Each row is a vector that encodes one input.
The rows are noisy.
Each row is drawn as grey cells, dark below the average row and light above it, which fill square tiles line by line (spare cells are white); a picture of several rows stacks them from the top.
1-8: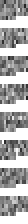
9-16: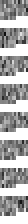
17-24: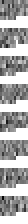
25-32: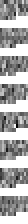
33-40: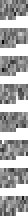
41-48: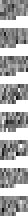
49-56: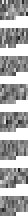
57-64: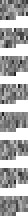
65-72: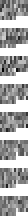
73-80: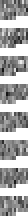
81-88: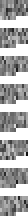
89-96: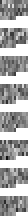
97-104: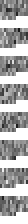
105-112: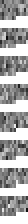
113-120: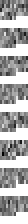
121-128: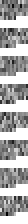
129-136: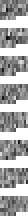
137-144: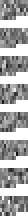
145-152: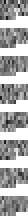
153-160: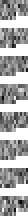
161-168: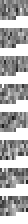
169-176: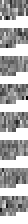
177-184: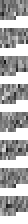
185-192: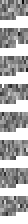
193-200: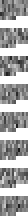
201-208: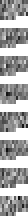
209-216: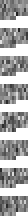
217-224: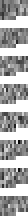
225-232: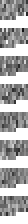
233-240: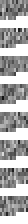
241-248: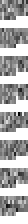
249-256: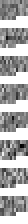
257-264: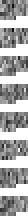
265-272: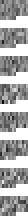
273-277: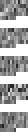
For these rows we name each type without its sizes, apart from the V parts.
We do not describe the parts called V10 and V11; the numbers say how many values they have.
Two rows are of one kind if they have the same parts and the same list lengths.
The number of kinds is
3.
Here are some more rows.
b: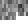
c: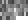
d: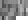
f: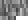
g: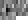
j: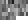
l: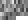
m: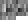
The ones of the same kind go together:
b, c, j, l
d, f
g, m

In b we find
a true/false value and a value of V11.
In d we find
a point on a line and a value of V10.
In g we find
a point on each of two lines.
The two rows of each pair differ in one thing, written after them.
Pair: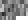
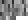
the place on the line
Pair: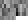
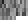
the place on the line
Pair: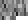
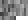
the value of V10
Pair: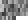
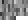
the place on the line
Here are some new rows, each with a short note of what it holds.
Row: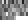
a true/false value and a value of V11
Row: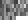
a point on each of two lines
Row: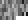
a true/false value and a value of V11
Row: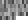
a true/false value and a value of V11
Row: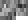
a true/false value and a value of V11
